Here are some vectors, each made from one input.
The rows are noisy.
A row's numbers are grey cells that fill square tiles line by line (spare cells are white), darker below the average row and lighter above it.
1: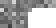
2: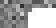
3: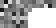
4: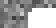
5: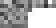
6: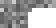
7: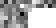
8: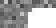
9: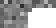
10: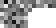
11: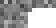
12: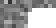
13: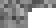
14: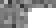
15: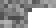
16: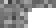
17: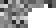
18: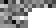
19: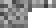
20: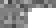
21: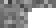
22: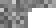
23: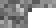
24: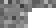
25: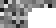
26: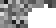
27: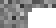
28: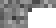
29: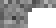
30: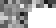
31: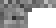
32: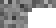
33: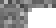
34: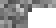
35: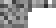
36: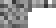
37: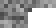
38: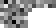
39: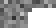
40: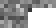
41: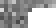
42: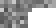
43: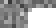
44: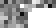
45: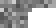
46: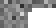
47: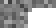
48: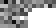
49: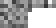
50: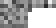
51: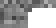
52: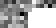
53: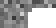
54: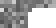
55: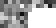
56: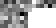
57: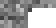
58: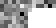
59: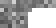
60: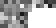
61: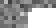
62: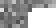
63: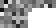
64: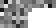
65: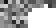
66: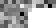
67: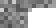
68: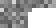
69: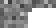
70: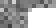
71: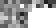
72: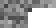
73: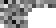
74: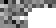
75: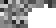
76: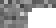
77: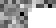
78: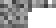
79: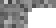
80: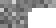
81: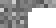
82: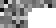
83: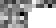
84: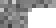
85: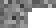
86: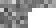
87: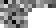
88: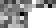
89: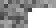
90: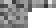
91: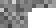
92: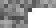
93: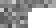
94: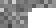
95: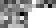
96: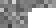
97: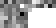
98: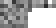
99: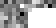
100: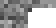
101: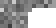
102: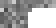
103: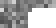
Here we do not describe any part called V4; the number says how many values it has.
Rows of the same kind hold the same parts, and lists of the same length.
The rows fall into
4 kinds.
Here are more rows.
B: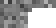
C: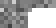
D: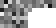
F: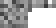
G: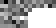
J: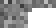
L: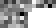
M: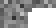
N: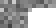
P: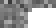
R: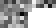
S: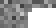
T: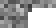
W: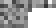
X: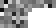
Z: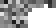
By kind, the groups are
B, J, M, P, S, T
C, N
D, G, L, R, X, Z
F, W

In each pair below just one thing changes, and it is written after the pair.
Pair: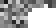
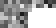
the true/false value
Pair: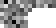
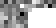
the true/false value
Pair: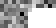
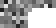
the true/false value
